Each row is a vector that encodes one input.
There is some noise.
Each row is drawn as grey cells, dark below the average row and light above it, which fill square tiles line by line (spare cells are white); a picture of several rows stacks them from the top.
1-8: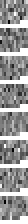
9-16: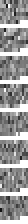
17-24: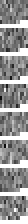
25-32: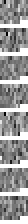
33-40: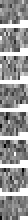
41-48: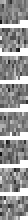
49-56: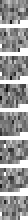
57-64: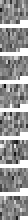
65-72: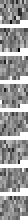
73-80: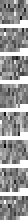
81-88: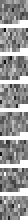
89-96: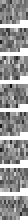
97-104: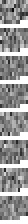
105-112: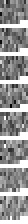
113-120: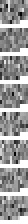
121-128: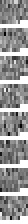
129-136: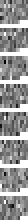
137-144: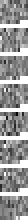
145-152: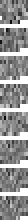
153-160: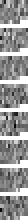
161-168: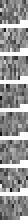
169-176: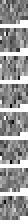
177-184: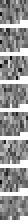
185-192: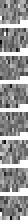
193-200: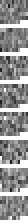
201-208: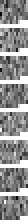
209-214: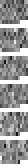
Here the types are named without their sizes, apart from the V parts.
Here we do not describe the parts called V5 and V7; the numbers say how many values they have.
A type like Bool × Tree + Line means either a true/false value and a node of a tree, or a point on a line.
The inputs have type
(Bool × Bool × Bool + List(Circle)) × V5 × V7.
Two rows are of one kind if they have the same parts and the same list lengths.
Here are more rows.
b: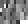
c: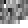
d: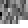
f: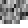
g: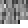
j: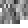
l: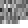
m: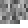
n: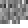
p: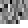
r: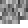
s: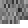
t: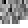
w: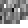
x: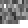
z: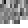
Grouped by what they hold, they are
b, j, m, w, x
c, l
d, f, p, s, t
g, n, r, z

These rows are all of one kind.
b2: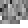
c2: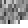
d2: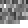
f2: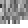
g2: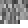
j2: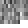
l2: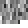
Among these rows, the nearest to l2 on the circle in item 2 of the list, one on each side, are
d2 and j2.
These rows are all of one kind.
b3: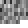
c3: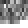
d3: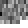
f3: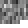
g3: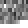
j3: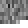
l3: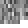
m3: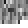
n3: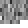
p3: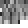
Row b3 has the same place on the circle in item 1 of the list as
g3 and n3.
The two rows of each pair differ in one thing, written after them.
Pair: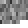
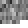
the place on the circle in item 2 of the list
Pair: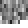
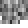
the place on the circle in item 2 of the list
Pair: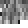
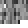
the value of V5
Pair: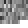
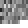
the place on the circle in item 1 of the list
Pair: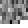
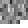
the value of V5
